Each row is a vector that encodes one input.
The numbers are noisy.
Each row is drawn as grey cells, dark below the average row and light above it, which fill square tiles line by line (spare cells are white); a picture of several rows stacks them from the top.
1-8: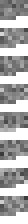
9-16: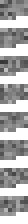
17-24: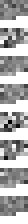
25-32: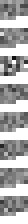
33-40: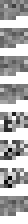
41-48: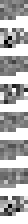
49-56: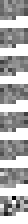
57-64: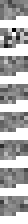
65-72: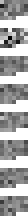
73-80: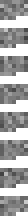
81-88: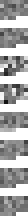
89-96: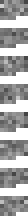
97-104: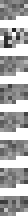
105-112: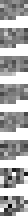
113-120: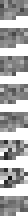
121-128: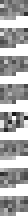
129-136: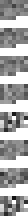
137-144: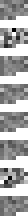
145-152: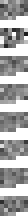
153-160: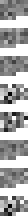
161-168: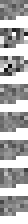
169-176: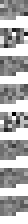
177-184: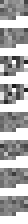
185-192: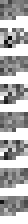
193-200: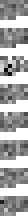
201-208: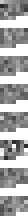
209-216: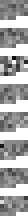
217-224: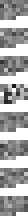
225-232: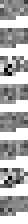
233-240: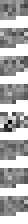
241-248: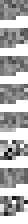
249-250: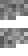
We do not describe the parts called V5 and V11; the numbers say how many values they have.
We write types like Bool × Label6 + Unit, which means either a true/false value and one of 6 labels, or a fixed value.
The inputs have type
Bool × Line6 + (Line7 + V11) × V5.
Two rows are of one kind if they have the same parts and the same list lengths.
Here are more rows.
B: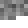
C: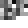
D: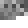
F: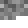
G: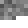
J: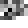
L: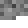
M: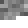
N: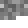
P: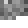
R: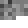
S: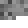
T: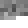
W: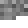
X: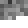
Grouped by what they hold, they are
B, D, F, M, N, T
C, J
G, L, P, R, S, W, X

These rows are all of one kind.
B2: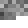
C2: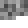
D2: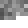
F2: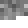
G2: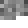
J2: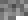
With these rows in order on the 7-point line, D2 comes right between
B2 and C2.
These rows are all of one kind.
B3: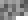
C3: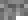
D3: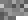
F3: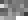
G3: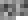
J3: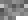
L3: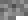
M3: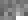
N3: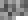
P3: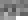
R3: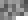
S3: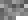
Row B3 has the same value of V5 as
G3, N3, P3 and R3.
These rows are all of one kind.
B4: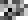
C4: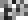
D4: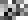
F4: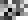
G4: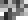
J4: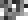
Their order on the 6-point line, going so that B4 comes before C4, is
G4, J4, B4, F4, D4, C4.
